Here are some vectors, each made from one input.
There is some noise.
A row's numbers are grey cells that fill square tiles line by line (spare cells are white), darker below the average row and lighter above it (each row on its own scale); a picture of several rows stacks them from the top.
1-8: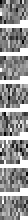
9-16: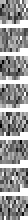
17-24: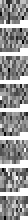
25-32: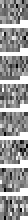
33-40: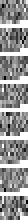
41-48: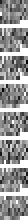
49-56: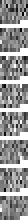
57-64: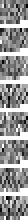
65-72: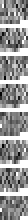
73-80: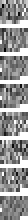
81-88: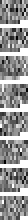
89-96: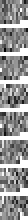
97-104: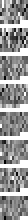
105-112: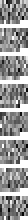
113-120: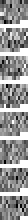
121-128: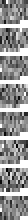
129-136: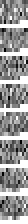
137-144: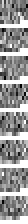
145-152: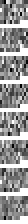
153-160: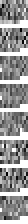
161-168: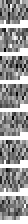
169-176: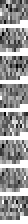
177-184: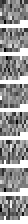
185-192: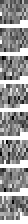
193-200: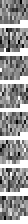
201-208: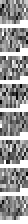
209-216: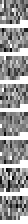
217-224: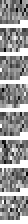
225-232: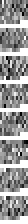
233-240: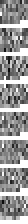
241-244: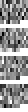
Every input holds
either a point on a 6-point circle, or one of 4 labels.
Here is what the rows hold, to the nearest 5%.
About 70% of them hold a point on a 6-point circle. The rest hold one of 4 labels.
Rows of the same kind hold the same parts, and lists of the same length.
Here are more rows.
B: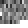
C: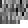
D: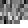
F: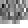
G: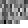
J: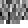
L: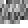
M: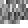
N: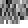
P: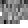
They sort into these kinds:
B, C, D, G, P
F, J, L, M, N

